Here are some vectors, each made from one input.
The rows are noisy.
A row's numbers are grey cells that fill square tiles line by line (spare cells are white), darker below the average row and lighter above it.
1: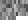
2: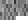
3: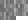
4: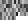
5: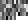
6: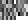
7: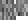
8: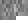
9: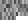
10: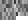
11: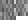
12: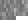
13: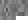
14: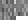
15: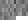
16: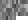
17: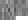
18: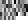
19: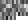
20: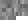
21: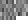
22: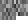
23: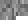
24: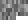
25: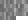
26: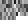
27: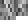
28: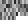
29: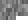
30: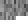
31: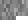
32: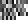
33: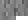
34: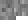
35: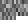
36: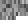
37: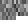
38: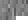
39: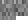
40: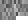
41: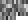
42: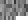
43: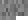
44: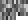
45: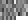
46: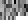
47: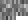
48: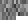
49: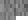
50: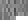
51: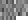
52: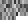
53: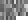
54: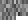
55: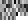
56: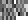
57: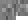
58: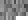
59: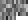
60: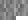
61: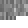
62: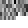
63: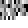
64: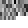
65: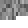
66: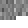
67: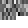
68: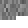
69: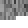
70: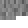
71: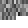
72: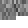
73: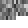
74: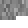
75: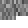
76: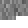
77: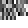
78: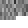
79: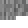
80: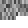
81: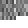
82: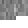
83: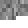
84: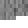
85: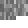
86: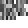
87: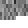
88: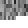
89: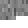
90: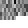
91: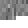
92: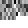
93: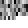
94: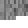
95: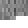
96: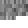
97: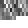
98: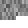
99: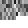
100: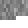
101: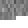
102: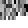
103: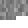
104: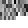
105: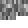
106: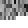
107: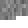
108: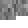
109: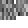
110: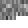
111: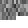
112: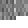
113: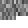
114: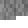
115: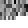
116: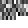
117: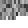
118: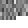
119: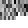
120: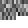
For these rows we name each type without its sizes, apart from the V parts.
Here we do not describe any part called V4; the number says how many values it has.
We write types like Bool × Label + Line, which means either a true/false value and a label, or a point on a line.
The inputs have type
List(Bool × V4).
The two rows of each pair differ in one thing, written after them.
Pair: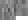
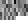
the true/false value in item 2 of the list
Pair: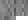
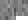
the true/false value in item 2 of the list
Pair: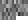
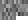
the value of V4 in item 2 of the list
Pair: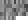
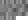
the value of V4 in item 2 of the list
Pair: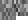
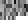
the true/false value in item 2 of the list
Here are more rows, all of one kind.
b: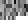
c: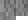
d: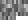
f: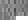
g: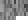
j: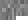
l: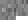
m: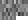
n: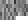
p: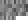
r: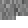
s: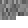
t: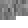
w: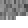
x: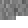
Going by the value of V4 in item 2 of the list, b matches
d, f, n and r.
